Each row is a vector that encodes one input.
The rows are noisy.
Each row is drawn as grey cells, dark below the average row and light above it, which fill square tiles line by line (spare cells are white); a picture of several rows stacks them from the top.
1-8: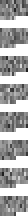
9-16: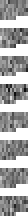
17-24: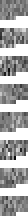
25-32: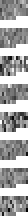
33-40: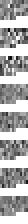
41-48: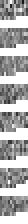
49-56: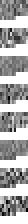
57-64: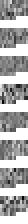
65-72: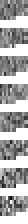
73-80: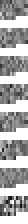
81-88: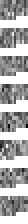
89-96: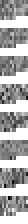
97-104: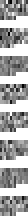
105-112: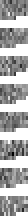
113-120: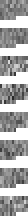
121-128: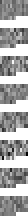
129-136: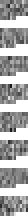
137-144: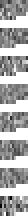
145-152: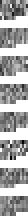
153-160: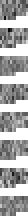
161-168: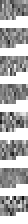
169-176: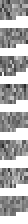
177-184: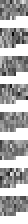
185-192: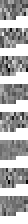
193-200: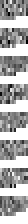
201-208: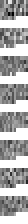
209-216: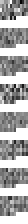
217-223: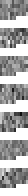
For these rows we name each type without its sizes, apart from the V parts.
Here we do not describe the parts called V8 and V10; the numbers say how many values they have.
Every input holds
either a point on a circle and a true/false value, or a label, a value of V8 and a value of V10.
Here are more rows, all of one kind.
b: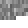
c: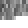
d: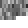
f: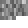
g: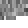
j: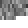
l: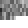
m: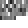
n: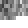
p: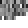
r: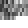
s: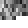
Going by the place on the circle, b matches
d and g.
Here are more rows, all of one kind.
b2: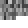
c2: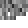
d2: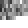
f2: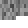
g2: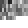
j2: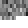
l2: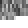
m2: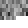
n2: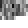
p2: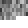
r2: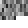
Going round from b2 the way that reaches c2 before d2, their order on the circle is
b2, p2, c2, r2, m2, g2, d2, f2, n2, l2, j2.
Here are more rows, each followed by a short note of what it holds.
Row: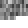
a point on a circle and a true/false value
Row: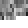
a point on a circle and a true/false value
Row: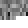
a label, a value of V8 and a value of V10
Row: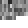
a label, a value of V8 and a value of V10
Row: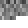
a label, a value of V8 and a value of V10
